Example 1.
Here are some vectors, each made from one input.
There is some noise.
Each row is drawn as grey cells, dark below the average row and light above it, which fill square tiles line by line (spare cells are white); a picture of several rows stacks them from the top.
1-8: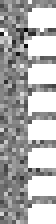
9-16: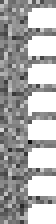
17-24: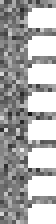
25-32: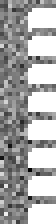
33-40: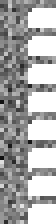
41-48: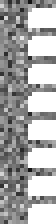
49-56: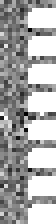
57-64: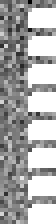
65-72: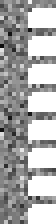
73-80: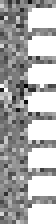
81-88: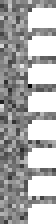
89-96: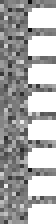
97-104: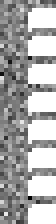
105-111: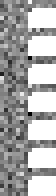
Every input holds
a list of up to two points on a 6-point line.
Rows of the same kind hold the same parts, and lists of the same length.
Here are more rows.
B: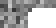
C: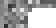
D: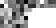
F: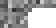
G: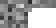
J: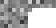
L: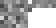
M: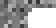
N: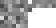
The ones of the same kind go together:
B, F, L, M, N
C, G, J
D

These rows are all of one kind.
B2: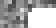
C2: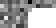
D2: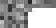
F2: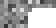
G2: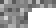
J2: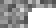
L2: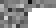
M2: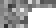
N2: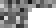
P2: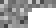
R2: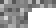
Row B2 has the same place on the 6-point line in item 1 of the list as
G2, J2 and R2.
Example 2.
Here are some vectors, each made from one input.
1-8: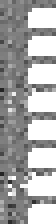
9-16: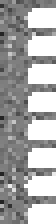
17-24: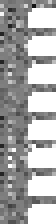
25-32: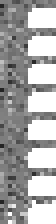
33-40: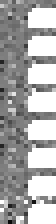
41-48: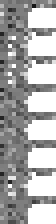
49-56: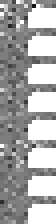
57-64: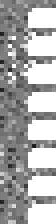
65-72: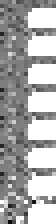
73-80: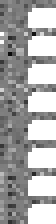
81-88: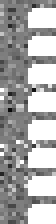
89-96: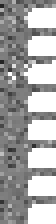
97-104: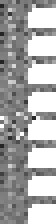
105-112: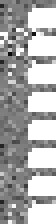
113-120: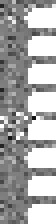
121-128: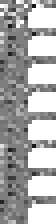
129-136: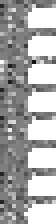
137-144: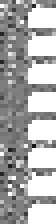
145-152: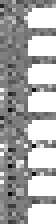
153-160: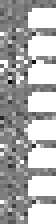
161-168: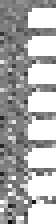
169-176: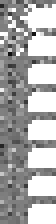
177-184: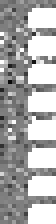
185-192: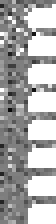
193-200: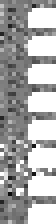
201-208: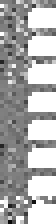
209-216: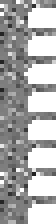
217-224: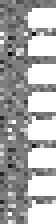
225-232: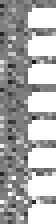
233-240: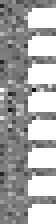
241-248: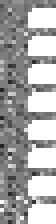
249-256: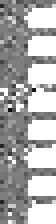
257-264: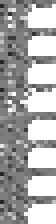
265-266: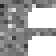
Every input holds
a point on an 8-point line, together with either a fixed value, or three true/false values.
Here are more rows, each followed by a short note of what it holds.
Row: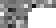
a point on an 8-point line
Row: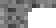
a point on an 8-point line
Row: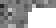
a point on an 8-point line and three true/false values
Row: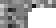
a point on an 8-point line
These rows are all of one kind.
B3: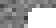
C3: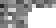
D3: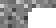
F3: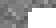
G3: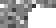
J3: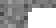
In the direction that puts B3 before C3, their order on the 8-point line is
B3, F3, D3, C3, J3, G3.
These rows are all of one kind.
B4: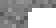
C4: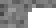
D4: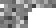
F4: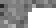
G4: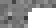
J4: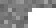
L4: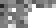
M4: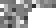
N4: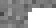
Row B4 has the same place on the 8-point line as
M4 and N4.
